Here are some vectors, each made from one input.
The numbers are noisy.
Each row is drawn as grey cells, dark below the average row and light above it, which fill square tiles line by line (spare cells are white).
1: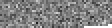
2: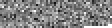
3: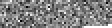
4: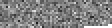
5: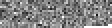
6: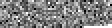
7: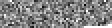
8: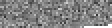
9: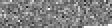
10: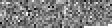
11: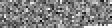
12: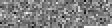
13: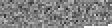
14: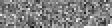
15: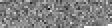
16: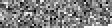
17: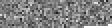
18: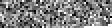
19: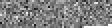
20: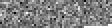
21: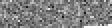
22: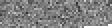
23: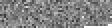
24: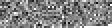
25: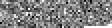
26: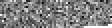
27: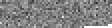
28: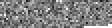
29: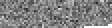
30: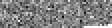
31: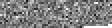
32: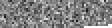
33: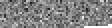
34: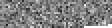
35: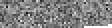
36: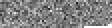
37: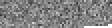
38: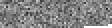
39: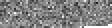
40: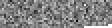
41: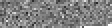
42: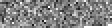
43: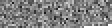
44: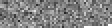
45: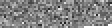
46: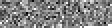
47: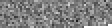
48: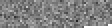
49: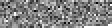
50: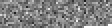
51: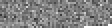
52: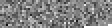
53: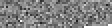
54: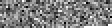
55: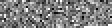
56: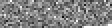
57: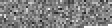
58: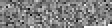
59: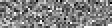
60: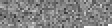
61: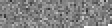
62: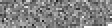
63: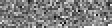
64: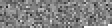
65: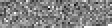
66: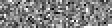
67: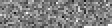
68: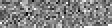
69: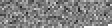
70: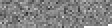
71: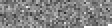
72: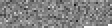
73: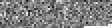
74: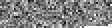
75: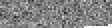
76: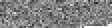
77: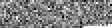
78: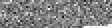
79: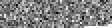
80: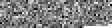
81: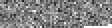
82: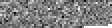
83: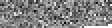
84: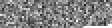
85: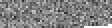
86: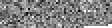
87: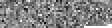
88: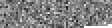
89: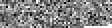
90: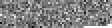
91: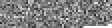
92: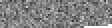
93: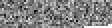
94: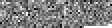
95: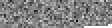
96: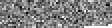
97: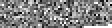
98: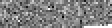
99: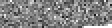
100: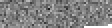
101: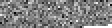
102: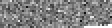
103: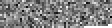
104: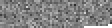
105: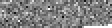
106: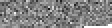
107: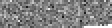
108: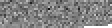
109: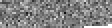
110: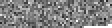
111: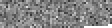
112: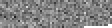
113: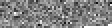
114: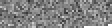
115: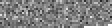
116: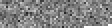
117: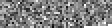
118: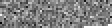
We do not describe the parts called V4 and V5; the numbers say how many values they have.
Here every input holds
either a point on a 6-point line, or a true/false value, a value of V4 and a value of V5.
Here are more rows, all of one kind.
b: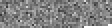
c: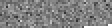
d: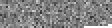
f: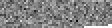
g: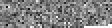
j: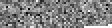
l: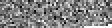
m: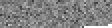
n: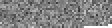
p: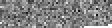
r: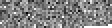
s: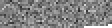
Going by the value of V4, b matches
c, d and l.
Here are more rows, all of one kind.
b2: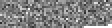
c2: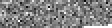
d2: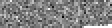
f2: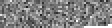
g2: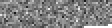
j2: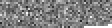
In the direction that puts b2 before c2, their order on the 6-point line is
j2, b2, f2, g2, c2, d2.
